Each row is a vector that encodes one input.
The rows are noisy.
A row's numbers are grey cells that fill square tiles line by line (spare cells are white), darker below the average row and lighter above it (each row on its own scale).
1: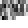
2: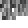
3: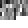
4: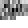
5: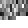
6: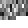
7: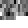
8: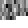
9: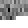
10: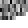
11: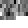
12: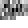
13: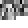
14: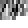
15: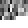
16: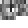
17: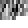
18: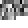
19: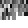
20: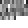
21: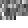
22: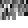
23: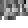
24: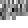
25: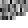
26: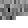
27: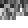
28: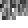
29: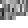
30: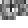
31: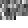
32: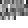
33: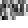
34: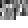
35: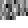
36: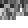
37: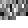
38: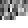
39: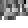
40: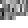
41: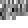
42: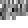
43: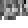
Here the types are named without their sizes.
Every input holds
a point on a circle and a label.
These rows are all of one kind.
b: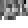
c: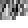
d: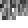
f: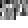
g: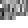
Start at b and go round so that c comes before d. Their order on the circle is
b, g, c, f, d.
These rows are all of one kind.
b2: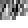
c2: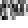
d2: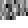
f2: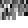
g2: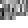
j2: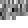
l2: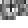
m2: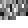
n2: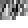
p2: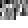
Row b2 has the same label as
n2 and p2.
